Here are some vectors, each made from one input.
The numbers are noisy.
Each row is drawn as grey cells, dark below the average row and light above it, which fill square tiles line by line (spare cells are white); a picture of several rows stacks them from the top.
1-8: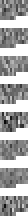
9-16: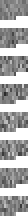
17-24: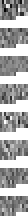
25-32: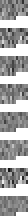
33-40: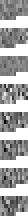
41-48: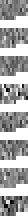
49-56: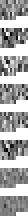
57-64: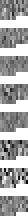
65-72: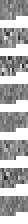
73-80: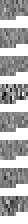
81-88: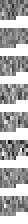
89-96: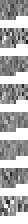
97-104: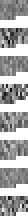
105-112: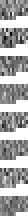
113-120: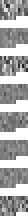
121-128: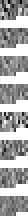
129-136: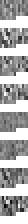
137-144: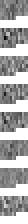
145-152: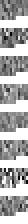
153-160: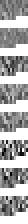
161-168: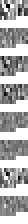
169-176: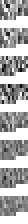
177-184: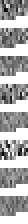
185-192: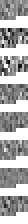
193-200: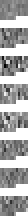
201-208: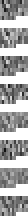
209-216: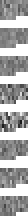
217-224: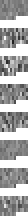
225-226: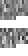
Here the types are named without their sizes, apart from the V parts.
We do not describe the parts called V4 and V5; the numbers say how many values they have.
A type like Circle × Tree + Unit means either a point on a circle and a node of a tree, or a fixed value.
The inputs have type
(Bool × Line × V5 + V4) × (Circle + Unit).
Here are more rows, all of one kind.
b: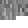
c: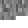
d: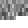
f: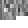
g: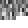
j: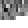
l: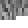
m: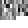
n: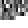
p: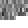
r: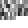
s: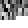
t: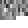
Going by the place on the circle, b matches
m, r and s.
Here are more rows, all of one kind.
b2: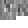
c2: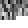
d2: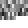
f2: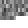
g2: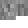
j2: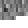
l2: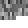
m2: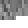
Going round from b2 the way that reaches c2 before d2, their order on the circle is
b2, m2, c2, l2, f2, d2, g2, j2.
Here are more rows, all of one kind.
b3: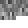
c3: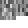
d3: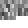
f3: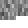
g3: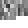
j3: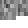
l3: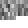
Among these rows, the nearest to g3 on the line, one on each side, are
d3 and l3.
